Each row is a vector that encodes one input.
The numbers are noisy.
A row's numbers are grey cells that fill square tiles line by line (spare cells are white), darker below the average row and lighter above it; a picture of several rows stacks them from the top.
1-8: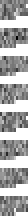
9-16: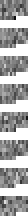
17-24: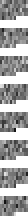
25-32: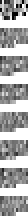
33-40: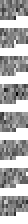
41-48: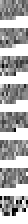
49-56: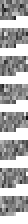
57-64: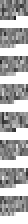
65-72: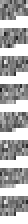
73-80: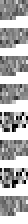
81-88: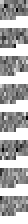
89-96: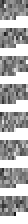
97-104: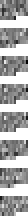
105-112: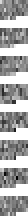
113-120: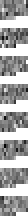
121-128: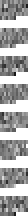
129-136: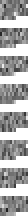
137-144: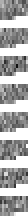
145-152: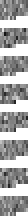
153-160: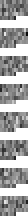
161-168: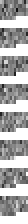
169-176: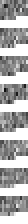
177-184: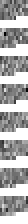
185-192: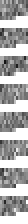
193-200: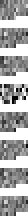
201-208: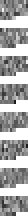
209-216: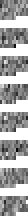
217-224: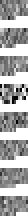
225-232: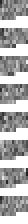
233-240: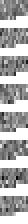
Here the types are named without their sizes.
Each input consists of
a list of points on a circle.
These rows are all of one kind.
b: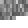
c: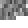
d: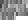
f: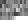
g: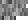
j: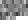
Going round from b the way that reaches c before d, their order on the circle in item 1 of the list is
b, c, g, d, f, j.
